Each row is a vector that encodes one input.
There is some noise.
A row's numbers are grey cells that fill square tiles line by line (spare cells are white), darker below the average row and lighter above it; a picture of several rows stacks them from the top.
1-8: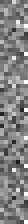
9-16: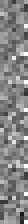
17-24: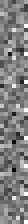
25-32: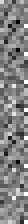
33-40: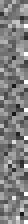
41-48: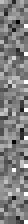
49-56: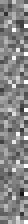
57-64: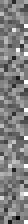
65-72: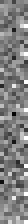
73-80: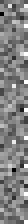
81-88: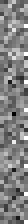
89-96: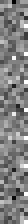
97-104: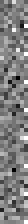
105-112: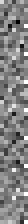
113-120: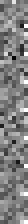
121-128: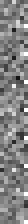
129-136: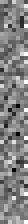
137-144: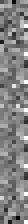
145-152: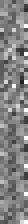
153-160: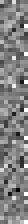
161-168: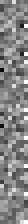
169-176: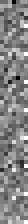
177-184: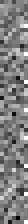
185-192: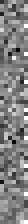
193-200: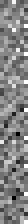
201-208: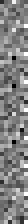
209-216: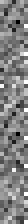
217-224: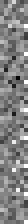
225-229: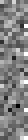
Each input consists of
a point on a 12-point line, together with either a point on a 6-point circle, or a fixed value.
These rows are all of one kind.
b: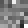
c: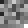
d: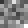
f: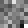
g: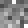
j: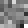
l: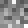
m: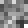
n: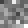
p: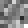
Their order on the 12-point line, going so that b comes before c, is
m, f, j, b, g, l, n, p, d, c.
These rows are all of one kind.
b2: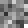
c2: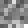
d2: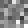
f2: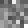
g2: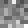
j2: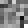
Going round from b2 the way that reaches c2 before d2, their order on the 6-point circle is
b2, g2, c2, j2, d2, f2.
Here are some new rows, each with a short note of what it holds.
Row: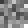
a point on a 6-point circle and a point on a 12-point line
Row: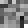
a point on a 6-point circle and a point on a 12-point line
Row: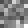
a point on a 6-point circle and a point on a 12-point line
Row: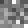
a point on a 6-point circle and a point on a 12-point line
